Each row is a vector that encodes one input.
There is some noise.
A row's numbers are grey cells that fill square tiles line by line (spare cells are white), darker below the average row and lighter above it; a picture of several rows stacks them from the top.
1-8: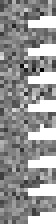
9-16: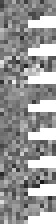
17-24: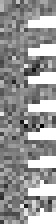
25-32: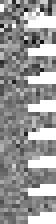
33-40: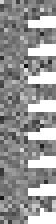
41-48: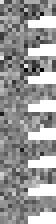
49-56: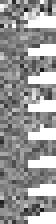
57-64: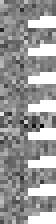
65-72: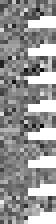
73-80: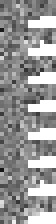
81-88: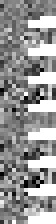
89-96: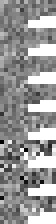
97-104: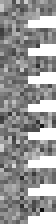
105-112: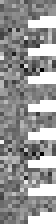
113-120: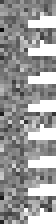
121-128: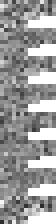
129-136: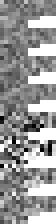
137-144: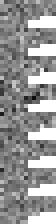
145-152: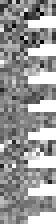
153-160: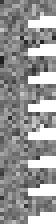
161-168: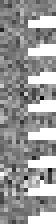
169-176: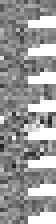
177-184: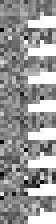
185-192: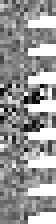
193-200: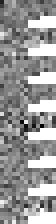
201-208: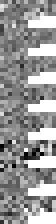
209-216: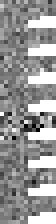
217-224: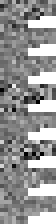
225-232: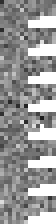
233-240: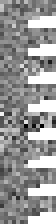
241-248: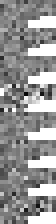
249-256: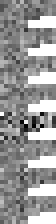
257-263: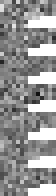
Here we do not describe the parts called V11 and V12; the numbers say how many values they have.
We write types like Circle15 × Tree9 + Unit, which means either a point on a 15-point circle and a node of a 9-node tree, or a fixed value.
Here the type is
Bool × (Tree10 + Unit) + V11 × V12.
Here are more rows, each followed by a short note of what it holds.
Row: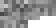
a node of a 10-node tree and a true/false value
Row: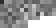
a value of V11 and a value of V12
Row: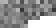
a true/false value
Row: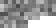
a node of a 10-node tree and a true/false value
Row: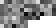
a true/false value
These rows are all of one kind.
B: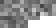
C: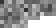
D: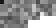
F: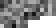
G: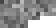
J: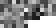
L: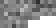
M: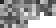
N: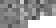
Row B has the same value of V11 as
D, F and G.
